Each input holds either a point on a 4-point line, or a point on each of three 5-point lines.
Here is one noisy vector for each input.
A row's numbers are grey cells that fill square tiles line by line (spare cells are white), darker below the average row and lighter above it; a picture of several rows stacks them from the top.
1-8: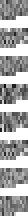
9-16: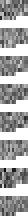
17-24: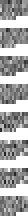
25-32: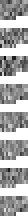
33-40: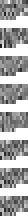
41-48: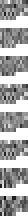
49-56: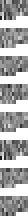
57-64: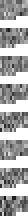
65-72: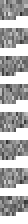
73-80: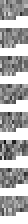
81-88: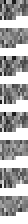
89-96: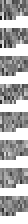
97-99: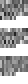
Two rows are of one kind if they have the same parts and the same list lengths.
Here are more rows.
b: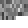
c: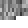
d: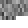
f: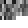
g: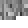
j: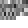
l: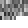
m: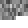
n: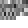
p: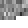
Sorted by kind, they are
b, c, d, g, m, p
f, j, l, n

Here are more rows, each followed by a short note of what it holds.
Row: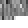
a point on each of three 5-point lines
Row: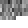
a point on each of three 5-point lines
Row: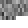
a point on each of three 5-point lines
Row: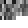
a point on a 4-point line
